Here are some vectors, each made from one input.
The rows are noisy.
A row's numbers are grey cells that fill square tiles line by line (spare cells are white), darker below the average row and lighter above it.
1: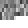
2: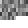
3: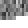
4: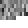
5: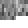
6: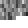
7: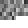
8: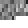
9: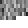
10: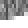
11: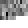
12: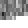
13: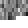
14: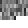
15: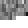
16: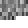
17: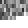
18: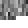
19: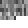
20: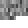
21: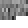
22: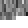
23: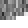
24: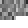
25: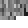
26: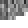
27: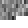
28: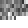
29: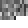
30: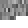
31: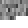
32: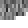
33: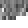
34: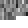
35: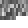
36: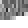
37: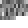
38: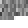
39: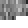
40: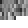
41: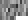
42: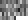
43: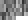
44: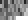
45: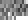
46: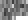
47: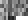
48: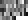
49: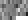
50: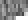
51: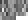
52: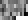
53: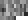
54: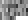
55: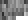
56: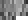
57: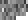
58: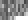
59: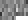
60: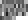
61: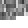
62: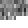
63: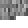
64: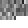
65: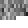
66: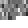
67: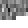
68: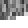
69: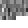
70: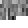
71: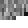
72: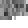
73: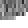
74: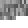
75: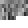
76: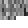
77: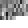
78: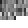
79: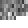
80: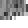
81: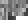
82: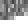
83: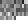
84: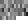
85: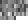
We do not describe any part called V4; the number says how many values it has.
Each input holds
a true/false value and a value of V4, together with either a point on a 6-point circle, or a fixed value.
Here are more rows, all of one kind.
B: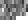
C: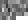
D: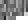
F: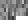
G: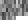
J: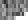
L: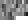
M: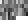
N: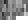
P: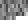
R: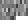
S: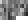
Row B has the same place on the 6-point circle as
F, R and S.
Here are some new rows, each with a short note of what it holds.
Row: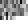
a point on a 6-point circle, a true/false value and a value of V4
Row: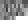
a point on a 6-point circle, a true/false value and a value of V4
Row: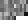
a true/false value and a value of V4
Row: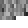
a true/false value and a value of V4
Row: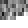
a point on a 6-point circle, a true/false value and a value of V4
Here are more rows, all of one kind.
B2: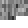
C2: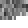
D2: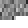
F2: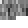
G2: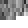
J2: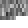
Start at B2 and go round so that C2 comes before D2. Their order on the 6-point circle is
B2, C2, J2, D2, G2, F2.
